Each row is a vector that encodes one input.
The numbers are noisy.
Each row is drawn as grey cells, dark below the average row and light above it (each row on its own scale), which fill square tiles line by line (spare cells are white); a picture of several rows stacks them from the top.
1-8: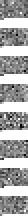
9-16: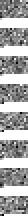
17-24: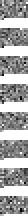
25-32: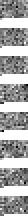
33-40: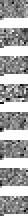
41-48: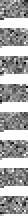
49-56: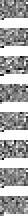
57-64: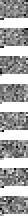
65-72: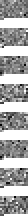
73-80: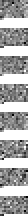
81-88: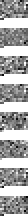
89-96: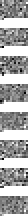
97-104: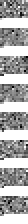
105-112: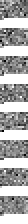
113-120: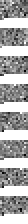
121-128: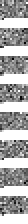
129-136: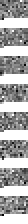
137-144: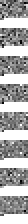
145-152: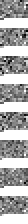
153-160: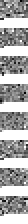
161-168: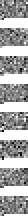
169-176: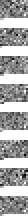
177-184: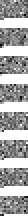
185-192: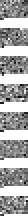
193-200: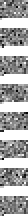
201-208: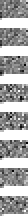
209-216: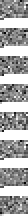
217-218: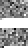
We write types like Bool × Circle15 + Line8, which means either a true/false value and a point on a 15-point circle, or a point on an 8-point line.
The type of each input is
Bool × (Label11 + Line10).
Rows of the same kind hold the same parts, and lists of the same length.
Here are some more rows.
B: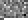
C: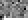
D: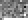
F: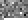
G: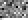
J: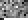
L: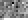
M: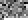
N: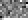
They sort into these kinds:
B, F, J
C, D, G, L, M, N

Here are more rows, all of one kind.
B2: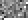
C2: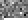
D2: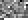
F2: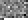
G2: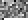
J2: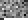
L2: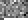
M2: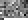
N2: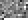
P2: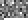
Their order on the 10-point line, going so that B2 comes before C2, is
D2, N2, B2, G2, P2, C2, M2, L2, J2, F2.
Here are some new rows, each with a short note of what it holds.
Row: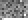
one of 11 labels and a true/false value
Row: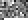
a point on a 10-point line and a true/false value
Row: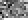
one of 11 labels and a true/false value
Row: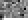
one of 11 labels and a true/false value
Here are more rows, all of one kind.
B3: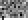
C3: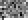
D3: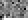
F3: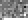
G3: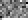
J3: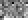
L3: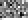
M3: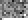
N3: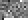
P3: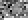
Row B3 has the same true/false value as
C3, L3, N3 and P3.
